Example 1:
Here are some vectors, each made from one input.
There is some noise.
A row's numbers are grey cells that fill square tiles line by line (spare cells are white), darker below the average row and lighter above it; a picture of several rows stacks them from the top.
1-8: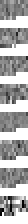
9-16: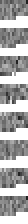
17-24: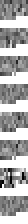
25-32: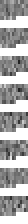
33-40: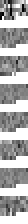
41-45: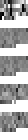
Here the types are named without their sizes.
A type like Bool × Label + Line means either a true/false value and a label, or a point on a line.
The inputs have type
Tree + Unit.
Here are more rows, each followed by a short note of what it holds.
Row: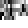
a fixed value
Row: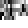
a fixed value
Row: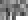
a node of a tree
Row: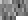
a node of a tree
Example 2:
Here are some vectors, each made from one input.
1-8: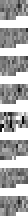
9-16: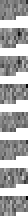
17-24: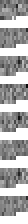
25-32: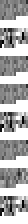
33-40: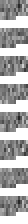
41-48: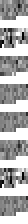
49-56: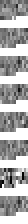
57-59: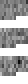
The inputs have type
Tree9 + Unit.
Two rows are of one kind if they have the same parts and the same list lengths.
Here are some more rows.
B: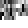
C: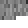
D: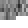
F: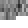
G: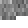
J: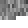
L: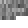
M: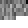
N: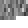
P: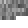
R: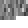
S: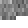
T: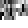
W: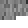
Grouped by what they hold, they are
B, T
C, D, F, G, J, L, M, N, P, R, S, W

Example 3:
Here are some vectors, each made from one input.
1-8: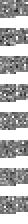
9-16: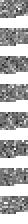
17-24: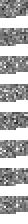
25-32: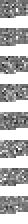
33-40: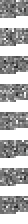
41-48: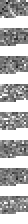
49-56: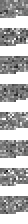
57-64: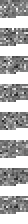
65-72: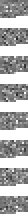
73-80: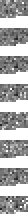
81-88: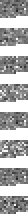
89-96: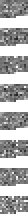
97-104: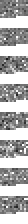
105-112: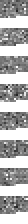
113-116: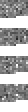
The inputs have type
Circle18.
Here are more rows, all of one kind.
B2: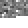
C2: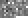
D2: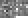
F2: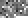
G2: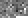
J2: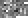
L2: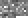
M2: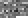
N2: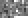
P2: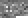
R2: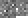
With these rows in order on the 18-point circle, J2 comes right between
G2 and M2.
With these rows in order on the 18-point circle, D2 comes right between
C2 and R2.
